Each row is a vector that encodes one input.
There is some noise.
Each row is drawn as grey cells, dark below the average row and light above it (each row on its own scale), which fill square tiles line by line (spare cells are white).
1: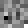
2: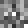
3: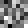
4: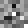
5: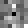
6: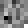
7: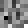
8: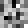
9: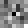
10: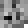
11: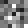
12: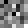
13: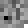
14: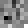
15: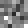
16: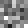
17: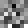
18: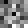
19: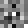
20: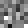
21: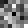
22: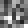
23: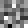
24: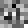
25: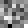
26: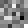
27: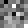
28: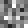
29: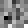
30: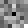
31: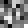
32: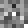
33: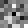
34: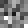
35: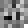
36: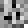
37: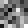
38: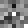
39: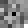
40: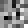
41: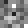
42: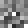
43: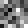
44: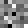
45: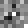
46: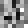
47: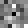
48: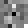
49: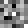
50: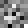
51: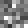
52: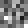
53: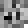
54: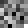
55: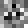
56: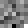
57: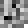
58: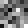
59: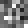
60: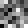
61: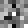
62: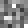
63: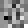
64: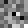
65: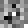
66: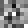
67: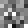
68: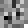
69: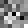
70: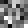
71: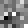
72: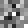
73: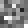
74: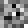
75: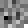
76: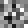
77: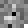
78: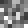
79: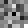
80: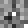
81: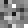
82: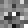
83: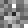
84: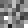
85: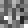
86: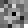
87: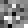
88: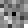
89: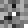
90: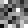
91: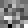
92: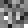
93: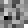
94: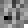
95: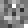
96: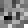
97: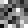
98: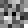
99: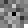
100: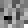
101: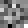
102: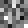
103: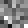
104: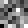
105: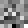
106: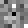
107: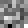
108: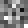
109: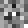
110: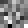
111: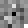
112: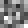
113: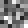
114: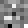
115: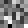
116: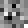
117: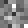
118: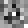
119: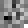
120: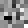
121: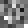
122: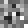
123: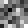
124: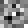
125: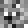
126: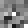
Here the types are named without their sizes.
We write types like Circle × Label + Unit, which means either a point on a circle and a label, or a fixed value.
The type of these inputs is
List(Line).
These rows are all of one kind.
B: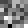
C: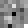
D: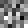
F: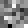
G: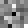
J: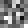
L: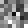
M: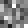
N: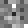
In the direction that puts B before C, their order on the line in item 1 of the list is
J, M, B, F, D, C, G, L, N.
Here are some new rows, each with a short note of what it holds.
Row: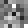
a list of two items
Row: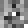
a list of one item
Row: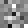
a list of two items
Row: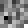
a list of one item
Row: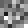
a list of two items
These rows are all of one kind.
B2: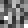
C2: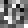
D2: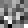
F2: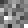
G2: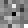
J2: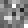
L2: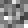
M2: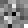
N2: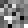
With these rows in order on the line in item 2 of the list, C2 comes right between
B2 and F2.
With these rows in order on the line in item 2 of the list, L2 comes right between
B2 and D2.
